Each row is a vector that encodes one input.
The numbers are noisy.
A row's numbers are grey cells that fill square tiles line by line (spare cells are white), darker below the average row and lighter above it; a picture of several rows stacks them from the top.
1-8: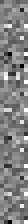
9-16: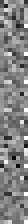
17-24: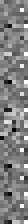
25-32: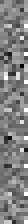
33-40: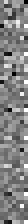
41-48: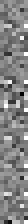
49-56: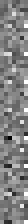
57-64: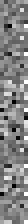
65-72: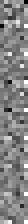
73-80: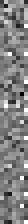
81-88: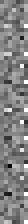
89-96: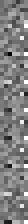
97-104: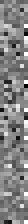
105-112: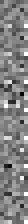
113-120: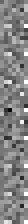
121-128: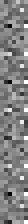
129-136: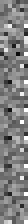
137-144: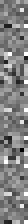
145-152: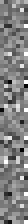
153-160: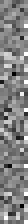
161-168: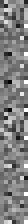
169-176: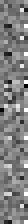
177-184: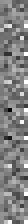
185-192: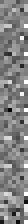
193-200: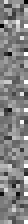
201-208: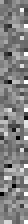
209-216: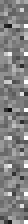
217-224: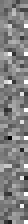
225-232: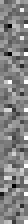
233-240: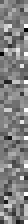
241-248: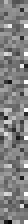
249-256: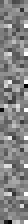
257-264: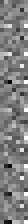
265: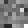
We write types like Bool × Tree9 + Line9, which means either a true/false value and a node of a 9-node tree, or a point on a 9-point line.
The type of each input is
Bool × Circle16 + Label5.
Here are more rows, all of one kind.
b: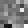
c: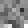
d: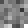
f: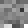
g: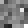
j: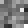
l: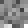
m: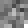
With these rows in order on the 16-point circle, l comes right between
c and f.
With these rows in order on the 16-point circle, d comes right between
b and f.
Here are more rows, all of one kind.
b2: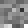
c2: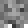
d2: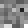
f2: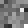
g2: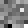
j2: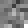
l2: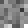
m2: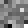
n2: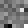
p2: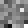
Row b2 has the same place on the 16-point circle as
d2, g2, m2 and p2.
